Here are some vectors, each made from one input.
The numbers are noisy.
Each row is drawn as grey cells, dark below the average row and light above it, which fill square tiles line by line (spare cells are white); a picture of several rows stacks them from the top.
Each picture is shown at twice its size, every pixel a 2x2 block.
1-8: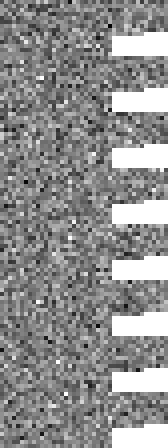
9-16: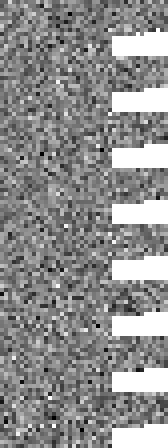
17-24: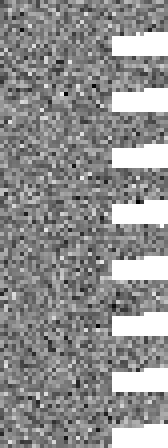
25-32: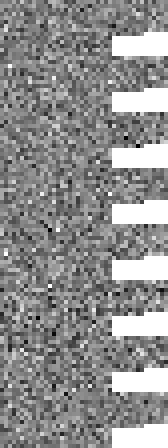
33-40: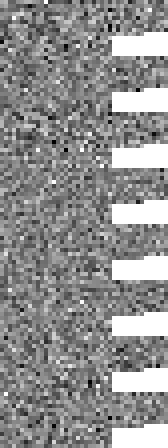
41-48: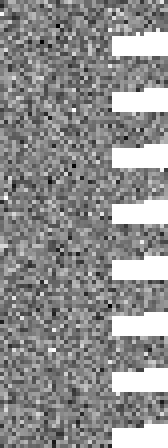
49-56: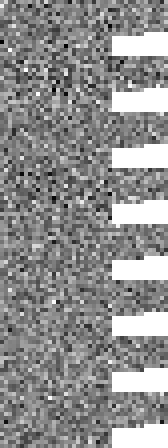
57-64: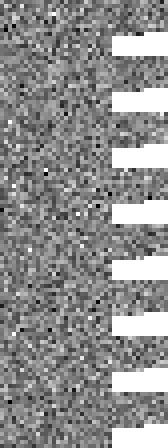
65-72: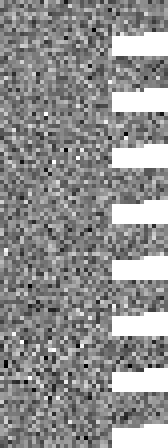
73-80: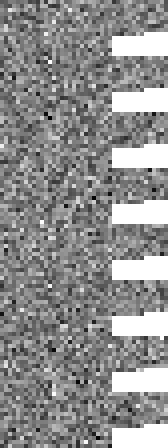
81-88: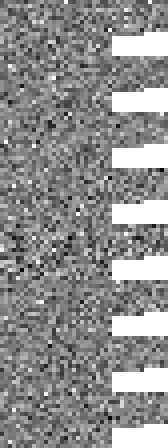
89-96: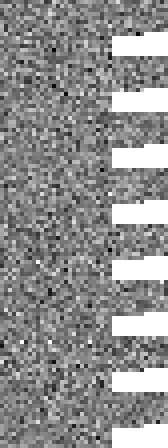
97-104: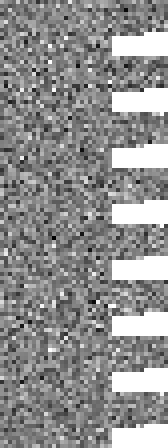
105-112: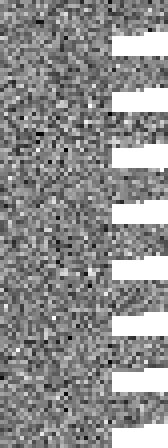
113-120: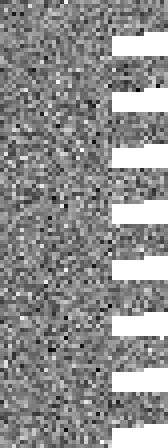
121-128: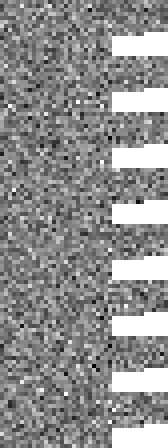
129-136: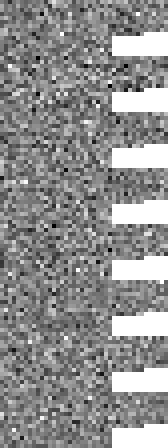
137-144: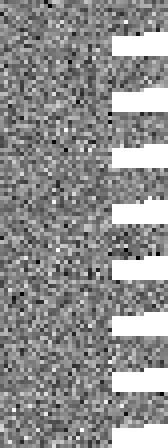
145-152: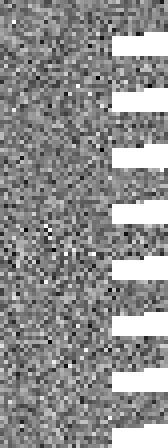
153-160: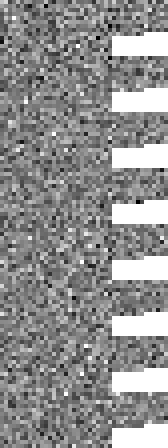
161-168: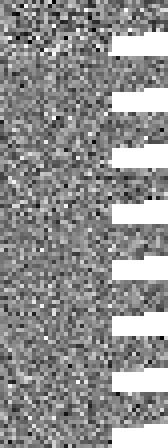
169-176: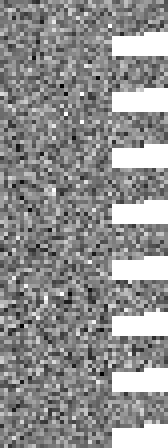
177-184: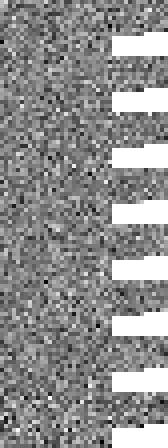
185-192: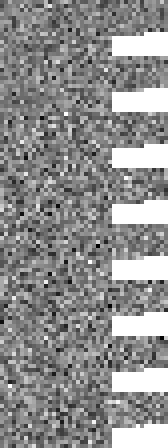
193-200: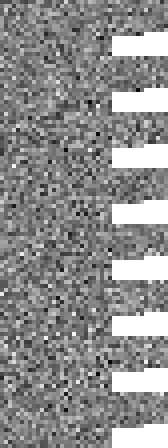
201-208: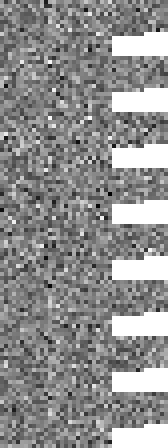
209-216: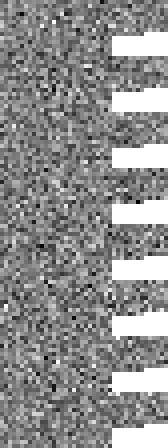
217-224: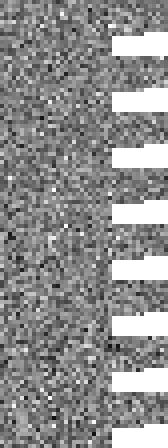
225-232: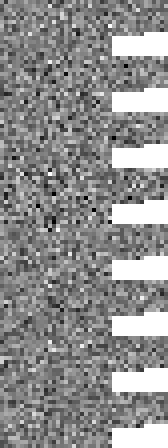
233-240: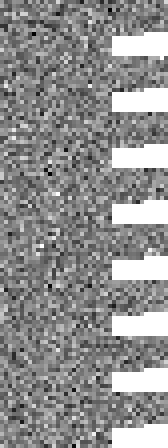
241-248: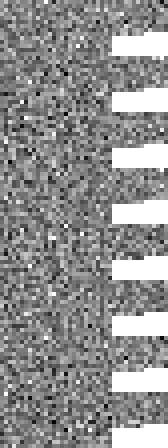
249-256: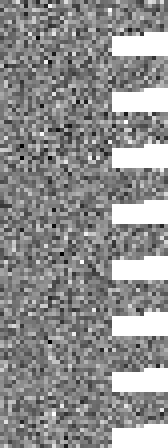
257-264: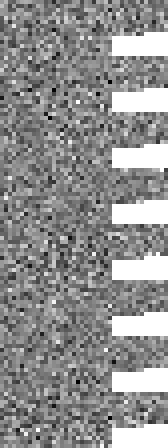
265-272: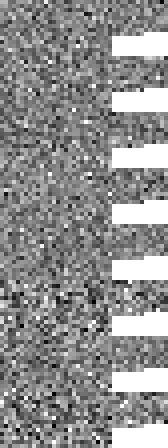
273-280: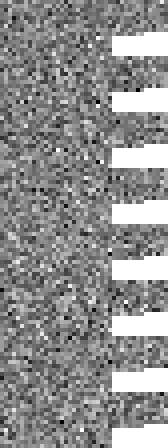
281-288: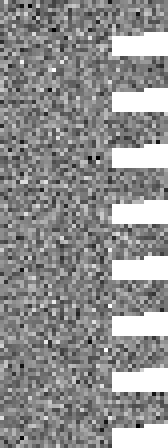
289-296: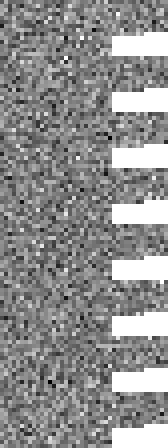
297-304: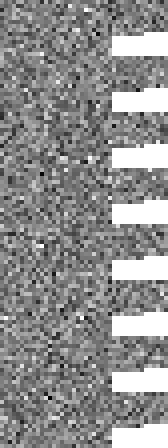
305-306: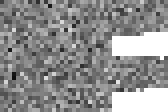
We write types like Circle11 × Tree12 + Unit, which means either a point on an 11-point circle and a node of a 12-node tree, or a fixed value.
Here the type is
(Bool × Bool × Bool × Bool + Circle8) × Line7 × Line11 × Tree15.
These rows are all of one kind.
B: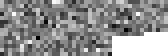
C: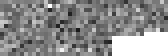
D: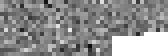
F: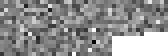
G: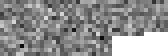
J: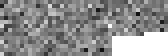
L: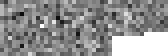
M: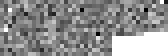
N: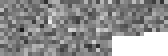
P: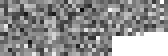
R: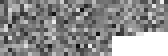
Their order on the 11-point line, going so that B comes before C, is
M, R, J, G, B, P, N, D, F, C, L.
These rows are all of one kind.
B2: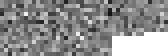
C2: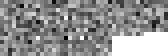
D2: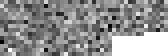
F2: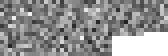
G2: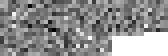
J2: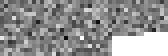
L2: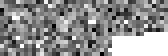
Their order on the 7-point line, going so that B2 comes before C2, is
F2, J2, D2, G2, L2, B2, C2.
